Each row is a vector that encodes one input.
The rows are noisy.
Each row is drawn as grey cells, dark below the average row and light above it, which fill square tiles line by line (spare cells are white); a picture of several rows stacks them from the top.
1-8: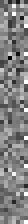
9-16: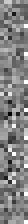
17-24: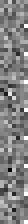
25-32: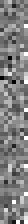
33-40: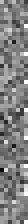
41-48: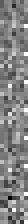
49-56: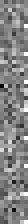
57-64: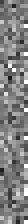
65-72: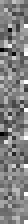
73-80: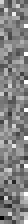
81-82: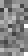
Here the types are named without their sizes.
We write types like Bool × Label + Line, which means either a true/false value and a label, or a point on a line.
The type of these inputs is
(Bool × Bool × Bool + Circle) × Circle.
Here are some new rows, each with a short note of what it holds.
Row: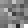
a point on a circle and three true/false values
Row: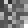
a point on each of two circles
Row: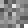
a point on a circle and three true/false values
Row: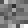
a point on a circle and three true/false values
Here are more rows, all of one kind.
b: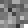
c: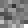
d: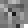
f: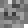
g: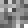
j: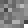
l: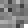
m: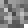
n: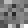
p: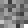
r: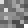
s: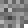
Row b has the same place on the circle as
d, l and p.
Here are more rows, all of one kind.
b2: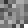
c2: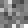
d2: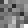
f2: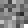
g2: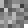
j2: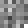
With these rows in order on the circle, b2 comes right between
g2 and j2.
